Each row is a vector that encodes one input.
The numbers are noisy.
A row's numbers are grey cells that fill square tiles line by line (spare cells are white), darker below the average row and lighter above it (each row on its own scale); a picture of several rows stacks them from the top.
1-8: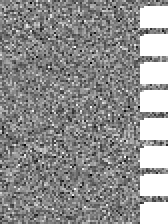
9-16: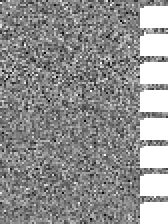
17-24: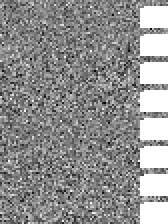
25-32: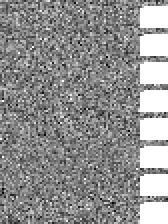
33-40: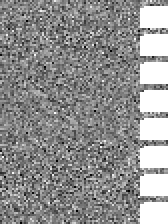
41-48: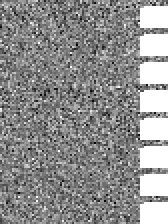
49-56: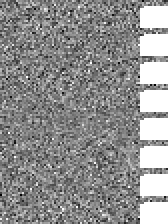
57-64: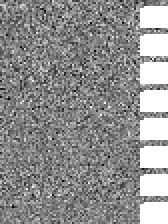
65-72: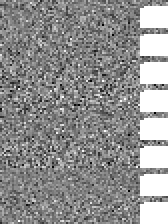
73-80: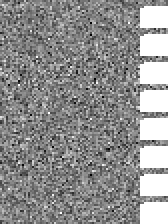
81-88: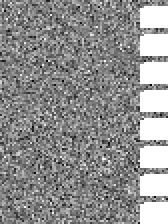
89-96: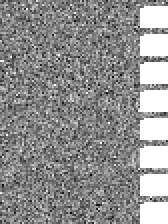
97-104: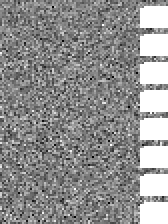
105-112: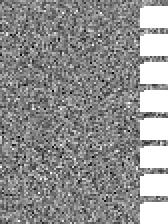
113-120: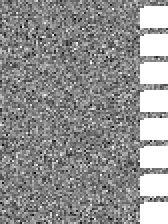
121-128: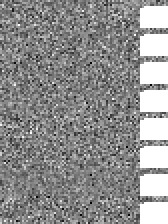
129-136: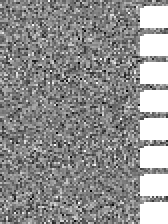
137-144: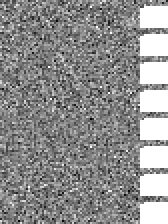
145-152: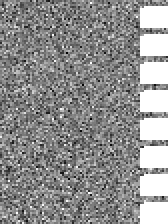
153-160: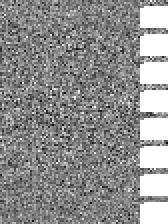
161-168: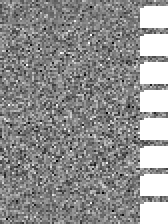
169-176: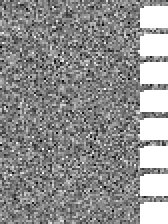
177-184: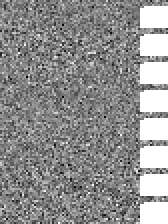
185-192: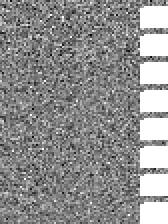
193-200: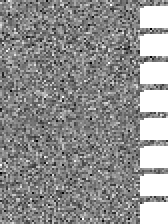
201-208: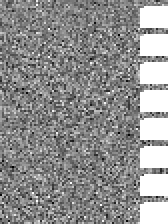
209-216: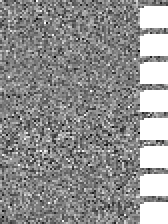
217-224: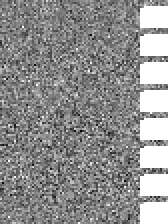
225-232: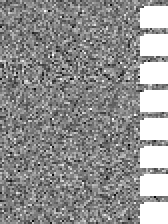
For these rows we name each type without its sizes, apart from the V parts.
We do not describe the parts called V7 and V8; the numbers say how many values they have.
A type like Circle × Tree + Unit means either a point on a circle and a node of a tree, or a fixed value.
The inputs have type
(Bool × Circle + V8) × V7.
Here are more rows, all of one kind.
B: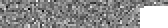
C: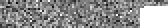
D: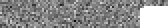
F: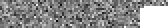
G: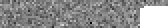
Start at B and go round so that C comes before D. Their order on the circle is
B, G, C, D, F.
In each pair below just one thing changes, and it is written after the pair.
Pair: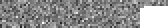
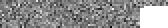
the true/false value
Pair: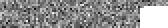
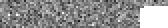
the value of V7
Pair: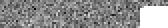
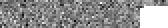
the value of V7
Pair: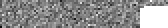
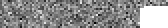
the place on the circle
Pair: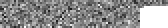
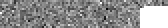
the true/false value
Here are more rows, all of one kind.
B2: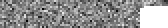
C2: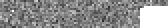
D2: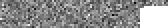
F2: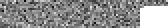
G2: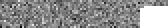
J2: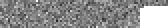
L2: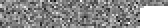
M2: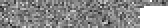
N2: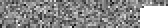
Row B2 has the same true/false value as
G2, L2 and N2.
